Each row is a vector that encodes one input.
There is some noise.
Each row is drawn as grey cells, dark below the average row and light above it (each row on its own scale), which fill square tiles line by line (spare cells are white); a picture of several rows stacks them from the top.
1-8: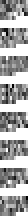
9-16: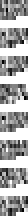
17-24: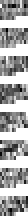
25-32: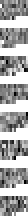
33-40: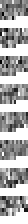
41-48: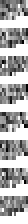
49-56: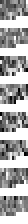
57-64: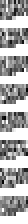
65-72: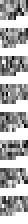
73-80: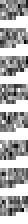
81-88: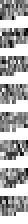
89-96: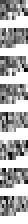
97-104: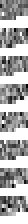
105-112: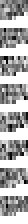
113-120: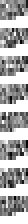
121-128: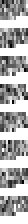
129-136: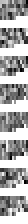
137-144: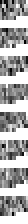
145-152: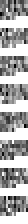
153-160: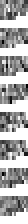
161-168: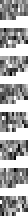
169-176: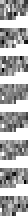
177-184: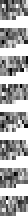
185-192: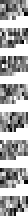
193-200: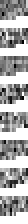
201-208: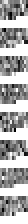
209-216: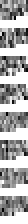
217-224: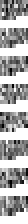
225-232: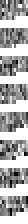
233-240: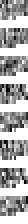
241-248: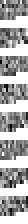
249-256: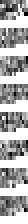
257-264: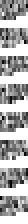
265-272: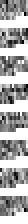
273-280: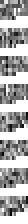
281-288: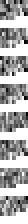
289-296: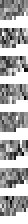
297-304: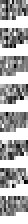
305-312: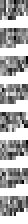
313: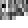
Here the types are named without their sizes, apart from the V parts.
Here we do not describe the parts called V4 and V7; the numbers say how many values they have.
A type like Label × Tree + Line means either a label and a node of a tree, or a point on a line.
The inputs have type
Label × Label + (Line + V4) × V7.
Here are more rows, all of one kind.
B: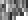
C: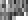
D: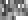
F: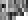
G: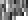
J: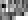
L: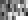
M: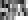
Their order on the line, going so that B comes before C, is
B, G, C, J, M, F, D, L.
